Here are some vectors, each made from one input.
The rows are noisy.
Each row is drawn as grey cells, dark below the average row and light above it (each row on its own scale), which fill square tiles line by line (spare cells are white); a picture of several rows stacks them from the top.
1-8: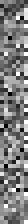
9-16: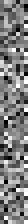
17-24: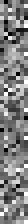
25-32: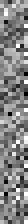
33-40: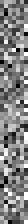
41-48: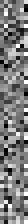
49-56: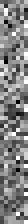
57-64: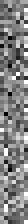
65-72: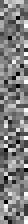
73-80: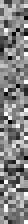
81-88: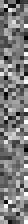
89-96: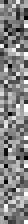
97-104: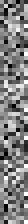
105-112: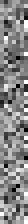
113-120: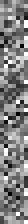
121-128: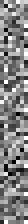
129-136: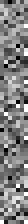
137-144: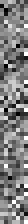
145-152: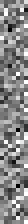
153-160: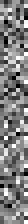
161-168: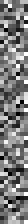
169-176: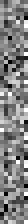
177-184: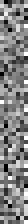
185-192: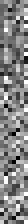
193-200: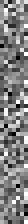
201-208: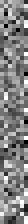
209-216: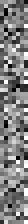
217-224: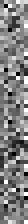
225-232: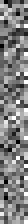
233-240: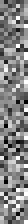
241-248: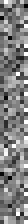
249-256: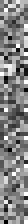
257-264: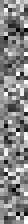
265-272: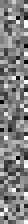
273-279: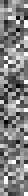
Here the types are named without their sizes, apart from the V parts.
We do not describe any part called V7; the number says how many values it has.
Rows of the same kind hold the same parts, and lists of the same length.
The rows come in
2 kinds.
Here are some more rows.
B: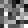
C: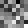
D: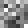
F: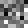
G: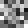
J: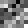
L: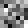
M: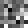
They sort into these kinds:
B, C, F, J, M
D, G, L

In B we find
a true/false value and a value of V7.
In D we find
a label.
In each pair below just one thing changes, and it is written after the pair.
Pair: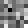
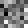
the value of V7
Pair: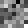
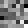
the value of V7
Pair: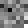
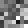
the value of V7
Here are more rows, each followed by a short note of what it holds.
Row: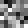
a label
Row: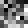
a true/false value and a value of V7
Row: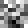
a label
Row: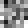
a label
